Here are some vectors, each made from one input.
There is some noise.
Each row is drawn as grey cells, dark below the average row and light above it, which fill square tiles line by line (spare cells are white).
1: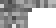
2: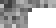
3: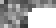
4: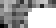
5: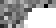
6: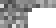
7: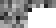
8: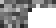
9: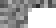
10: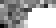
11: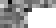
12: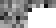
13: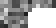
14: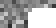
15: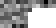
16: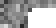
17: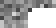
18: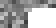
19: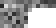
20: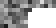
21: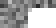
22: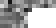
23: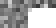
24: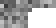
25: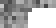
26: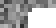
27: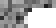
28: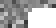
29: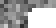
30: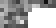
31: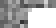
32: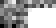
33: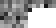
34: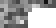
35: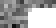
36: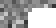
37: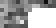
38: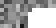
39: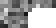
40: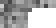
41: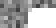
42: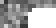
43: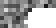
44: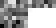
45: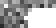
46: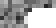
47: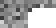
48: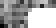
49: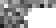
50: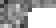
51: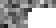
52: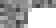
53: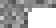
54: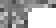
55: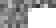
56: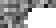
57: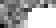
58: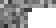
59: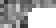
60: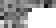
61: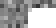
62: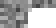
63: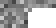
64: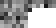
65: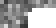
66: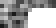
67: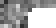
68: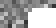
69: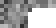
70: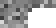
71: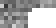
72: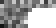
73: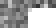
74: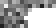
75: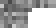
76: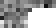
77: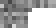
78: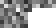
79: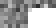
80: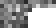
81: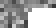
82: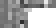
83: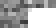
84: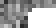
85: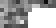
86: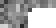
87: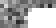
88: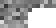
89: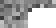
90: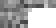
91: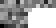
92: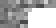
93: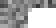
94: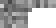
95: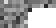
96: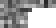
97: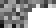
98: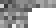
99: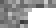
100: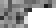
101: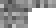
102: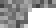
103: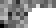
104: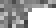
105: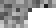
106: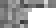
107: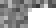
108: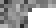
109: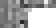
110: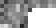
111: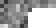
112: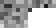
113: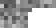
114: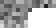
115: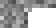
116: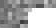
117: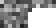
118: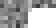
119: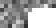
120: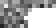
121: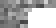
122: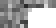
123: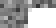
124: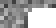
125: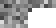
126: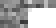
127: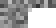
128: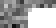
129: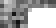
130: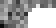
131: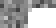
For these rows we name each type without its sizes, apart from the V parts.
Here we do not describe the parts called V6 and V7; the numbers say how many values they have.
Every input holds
a value of V6, together with either a point on a line and a true/false value, or a value of V7.
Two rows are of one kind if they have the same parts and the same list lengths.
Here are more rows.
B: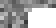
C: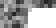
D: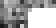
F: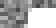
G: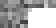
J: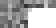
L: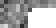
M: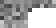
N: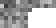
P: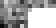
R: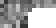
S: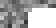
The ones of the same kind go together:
B, F, G, J, L, M, N, R, S
C, D, P

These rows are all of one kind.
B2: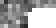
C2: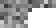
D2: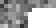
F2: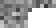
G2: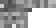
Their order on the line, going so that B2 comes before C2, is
F2, G2, D2, B2, C2.
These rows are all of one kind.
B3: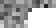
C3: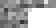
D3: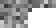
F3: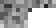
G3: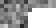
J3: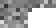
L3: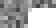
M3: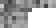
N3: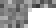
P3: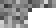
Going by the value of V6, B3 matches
D3, F3, J3 and P3.
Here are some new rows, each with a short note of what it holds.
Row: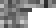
a value of V6 and a value of V7
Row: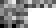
a value of V6 and a value of V7
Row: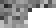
a point on a line, a true/false value and a value of V6
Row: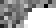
a value of V6 and a value of V7
